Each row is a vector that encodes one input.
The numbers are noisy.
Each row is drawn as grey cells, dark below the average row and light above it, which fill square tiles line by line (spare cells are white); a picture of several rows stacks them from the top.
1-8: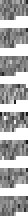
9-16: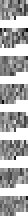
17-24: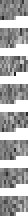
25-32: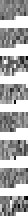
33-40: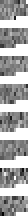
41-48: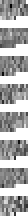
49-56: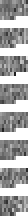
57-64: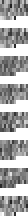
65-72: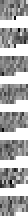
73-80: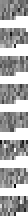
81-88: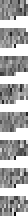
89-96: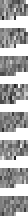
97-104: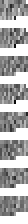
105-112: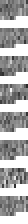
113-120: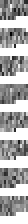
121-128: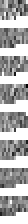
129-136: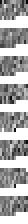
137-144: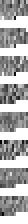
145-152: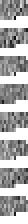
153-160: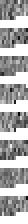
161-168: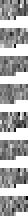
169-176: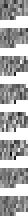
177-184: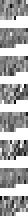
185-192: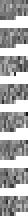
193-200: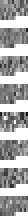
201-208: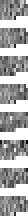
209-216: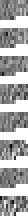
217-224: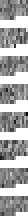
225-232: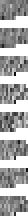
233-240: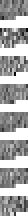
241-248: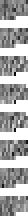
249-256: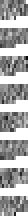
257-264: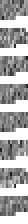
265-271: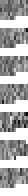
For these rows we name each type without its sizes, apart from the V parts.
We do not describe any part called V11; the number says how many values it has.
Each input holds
a true/false value, together with a list of items, each a label and a value of V11.
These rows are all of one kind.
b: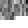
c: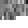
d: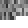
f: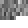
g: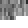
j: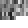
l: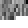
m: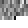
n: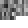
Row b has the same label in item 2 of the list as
f, l and n.
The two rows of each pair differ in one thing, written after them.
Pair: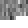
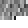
the true/false value
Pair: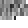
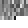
the value of V11 in item 2 of the list
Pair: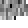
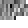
the label in item 1 of the list
